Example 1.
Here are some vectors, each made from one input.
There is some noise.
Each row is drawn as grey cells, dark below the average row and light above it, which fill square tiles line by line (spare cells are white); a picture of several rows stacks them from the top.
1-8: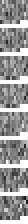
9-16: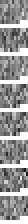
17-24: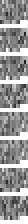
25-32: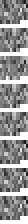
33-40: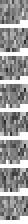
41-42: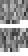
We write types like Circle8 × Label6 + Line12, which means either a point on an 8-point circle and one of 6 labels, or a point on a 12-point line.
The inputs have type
Line7.
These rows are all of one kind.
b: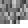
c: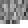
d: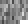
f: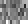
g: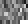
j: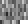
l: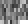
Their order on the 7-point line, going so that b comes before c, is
g, b, c, d, j, f, l.
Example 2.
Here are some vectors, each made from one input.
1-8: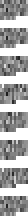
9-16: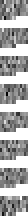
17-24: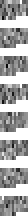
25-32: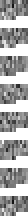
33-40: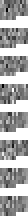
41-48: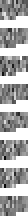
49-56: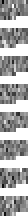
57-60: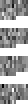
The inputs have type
Circle11 + Unit.
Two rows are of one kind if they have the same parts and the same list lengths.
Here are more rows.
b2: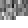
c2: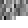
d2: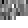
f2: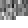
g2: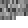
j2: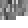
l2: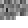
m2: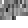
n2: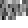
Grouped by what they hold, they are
b2, c2, d2, f2, g2, j2, l2, m2
n2

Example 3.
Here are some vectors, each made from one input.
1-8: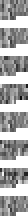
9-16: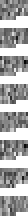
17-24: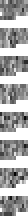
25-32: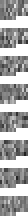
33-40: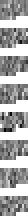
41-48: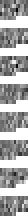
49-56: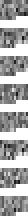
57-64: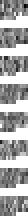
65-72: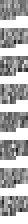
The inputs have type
Circle13.
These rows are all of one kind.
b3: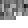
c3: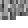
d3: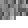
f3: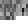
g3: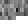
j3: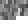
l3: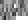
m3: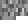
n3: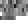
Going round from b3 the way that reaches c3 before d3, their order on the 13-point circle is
b3, j3, f3, n3, c3, l3, m3, d3, g3.
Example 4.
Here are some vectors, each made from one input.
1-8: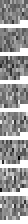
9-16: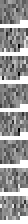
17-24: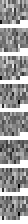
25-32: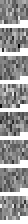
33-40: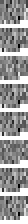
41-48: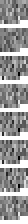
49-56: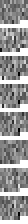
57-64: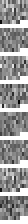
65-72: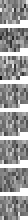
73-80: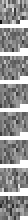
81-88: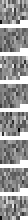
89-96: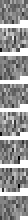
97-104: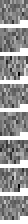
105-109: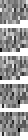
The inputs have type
Line9.
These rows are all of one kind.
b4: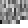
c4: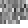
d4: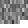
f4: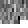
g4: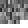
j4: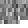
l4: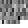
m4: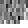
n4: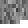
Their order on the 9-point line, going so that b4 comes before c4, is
b4, c4, j4, d4, n4, g4, f4, l4, m4.
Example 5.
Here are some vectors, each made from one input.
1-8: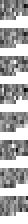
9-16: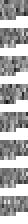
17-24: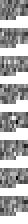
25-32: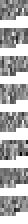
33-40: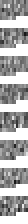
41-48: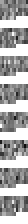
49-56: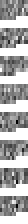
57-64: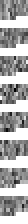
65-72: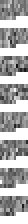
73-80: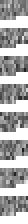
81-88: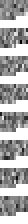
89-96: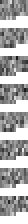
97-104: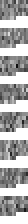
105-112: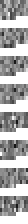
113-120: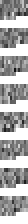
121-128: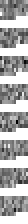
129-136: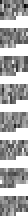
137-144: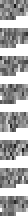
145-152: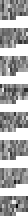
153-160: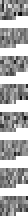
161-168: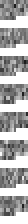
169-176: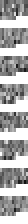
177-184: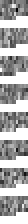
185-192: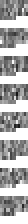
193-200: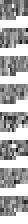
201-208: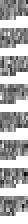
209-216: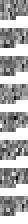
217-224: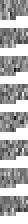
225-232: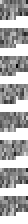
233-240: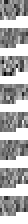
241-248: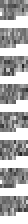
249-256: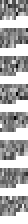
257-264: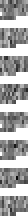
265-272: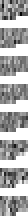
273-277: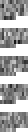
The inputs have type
Circle13.
